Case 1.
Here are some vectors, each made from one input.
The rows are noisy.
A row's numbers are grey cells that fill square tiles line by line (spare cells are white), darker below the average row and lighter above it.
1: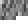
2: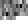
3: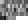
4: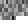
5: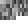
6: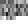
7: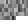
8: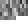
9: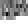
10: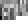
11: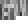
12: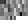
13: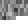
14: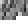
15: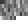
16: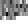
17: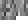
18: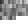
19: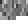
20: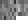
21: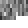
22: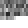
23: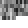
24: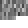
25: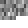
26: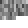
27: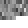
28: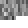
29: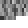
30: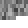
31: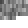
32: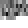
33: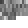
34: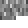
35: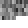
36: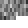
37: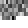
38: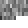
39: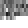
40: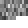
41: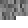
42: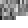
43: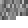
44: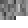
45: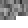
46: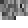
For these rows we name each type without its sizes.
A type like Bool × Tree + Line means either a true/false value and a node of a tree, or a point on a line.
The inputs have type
Tree.
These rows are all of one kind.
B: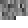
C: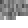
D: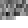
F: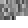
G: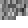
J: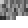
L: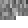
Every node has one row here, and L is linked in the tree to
B and F.
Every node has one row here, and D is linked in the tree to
C.
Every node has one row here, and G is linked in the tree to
B and J.
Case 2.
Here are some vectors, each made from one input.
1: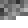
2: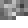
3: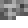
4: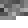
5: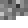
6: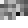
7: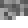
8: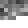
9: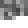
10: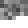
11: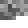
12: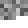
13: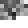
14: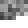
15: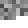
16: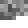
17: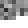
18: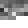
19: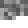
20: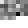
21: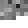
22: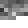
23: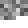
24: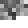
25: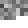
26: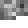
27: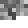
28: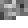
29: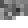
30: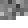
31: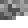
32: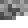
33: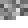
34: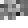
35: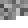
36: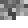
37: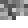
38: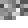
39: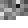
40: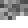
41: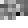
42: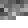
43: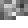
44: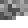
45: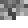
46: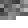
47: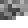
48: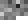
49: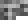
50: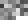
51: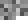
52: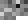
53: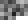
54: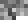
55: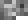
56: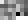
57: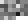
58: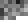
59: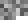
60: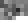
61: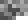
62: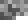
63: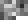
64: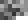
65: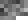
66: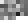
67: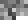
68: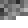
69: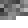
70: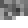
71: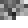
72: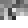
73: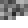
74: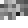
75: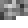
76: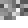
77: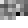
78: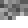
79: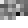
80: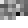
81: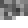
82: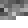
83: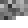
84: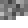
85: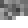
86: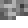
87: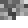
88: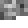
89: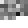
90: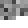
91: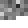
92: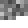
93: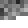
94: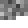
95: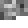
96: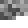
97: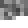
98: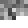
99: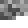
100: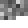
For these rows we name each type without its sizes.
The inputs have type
Label.
